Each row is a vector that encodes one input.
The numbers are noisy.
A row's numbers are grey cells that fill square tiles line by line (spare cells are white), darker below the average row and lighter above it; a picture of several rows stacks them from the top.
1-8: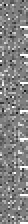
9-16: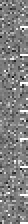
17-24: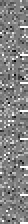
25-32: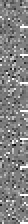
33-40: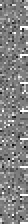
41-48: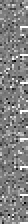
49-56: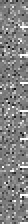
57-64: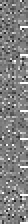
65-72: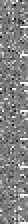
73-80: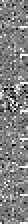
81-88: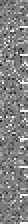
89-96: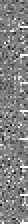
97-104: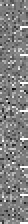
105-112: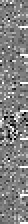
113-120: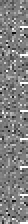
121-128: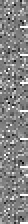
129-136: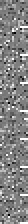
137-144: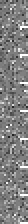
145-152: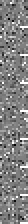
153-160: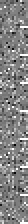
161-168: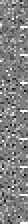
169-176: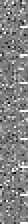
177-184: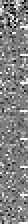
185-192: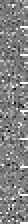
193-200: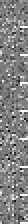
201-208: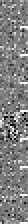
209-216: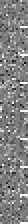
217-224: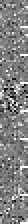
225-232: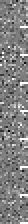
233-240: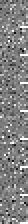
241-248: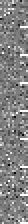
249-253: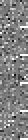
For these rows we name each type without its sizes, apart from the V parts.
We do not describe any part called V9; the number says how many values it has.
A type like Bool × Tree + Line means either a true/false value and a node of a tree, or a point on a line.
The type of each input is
List(Bool × V9).
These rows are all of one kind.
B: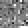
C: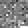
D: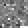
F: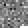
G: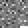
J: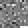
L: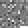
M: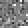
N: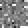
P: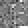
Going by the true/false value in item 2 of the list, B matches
C, F and L.
